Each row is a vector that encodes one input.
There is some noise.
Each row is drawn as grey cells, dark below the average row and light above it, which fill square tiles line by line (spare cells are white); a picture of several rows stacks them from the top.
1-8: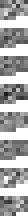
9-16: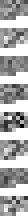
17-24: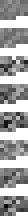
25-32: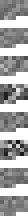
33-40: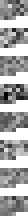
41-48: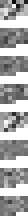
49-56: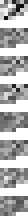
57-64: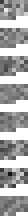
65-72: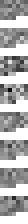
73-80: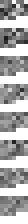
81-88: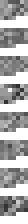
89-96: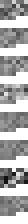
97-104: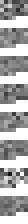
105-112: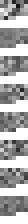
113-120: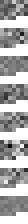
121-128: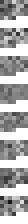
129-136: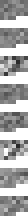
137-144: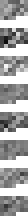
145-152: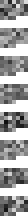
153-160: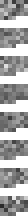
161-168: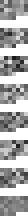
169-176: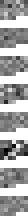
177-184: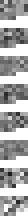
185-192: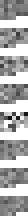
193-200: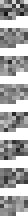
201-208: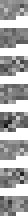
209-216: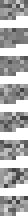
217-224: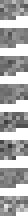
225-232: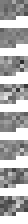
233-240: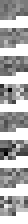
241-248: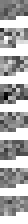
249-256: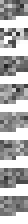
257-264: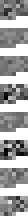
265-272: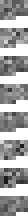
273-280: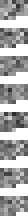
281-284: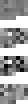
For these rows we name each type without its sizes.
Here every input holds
either a point on a circle, or a label.
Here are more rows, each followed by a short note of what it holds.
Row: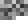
a point on a circle
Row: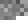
a point on a circle
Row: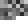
a point on a circle
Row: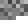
a point on a circle
